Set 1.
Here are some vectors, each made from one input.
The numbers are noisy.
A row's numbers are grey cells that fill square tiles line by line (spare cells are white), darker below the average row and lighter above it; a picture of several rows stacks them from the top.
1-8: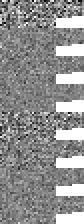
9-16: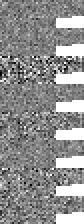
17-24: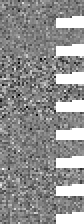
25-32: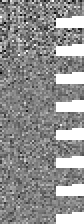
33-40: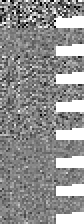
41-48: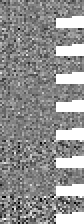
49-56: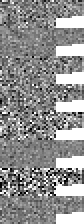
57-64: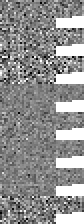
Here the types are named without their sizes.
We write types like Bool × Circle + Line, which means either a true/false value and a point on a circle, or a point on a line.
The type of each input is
Circle × (Tree + Unit) + Unit.
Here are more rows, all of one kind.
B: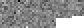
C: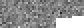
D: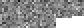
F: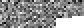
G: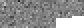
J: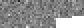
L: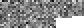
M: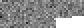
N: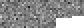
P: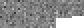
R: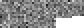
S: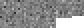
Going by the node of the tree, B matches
D, J, L and N.
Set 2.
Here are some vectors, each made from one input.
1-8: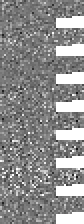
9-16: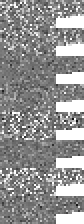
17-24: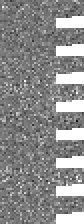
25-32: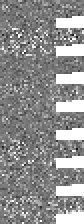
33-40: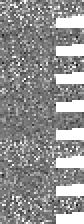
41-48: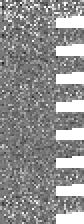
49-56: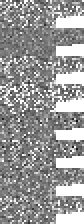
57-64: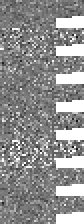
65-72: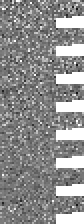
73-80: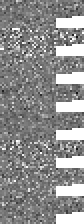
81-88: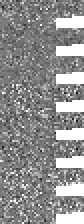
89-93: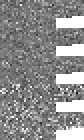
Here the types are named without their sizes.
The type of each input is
Circle + Tree.
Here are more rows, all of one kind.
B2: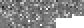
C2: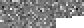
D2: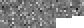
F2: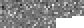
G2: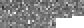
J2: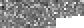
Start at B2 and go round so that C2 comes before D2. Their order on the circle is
B2, G2, F2, J2, C2, D2.
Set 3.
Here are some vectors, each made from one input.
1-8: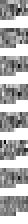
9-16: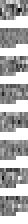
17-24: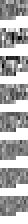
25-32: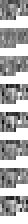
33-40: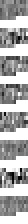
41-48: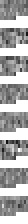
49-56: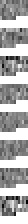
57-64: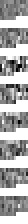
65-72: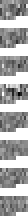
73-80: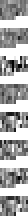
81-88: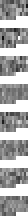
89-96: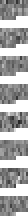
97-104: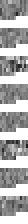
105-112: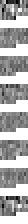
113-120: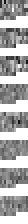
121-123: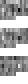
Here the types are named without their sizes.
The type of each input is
List(Line).
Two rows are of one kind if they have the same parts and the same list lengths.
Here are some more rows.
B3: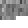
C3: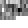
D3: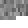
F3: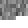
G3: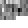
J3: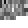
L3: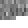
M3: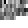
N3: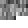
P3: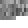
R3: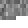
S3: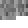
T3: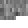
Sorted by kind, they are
B3, C3, D3, G3, N3, S3
F3, L3, P3, R3, T3
J3, M3

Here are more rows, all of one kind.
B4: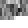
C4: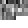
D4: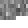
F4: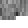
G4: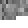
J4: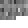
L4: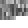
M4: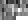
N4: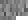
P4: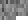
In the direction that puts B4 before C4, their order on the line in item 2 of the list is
J4, D4, N4, L4, M4, B4, P4, C4, G4, F4.
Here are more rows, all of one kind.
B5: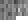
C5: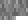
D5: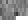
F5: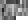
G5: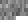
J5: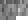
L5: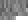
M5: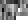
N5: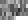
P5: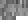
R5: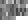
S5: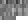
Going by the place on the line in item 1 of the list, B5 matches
M5 and R5.
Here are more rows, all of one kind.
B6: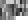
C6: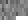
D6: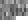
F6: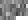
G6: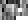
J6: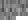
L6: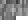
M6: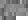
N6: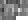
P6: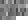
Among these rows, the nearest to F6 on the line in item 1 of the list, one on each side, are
L6 and N6.
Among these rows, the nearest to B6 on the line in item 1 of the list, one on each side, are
N6 and P6.
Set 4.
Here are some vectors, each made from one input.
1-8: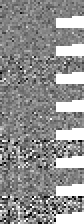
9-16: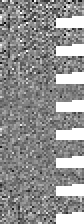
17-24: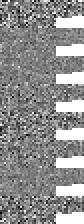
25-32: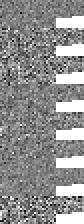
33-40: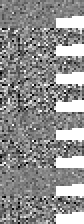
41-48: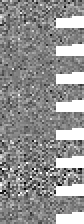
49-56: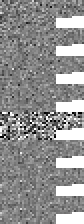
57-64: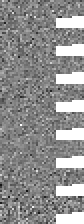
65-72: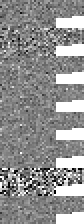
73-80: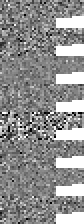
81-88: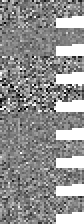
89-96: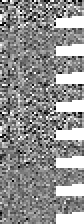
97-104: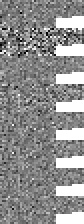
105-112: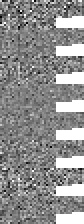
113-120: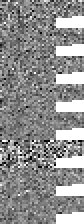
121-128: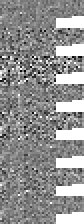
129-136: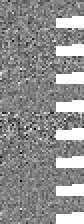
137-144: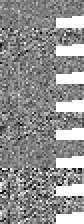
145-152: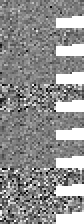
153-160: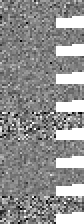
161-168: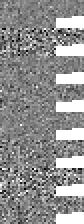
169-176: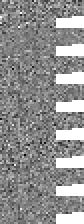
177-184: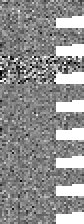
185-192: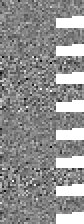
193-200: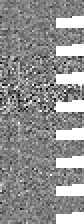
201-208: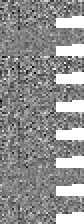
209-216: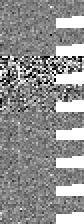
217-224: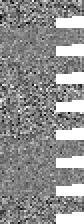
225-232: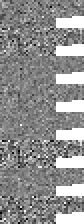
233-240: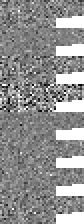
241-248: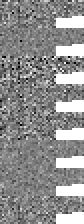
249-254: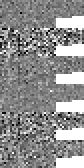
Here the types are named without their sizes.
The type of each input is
Circle + Tree + Unit.
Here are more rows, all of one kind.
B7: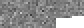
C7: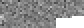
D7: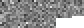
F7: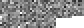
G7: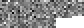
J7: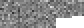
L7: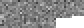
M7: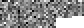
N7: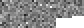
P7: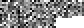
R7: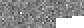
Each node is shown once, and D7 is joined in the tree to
G7 and N7.
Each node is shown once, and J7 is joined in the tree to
C7, M7 and N7.
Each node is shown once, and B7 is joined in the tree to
F7 and R7.
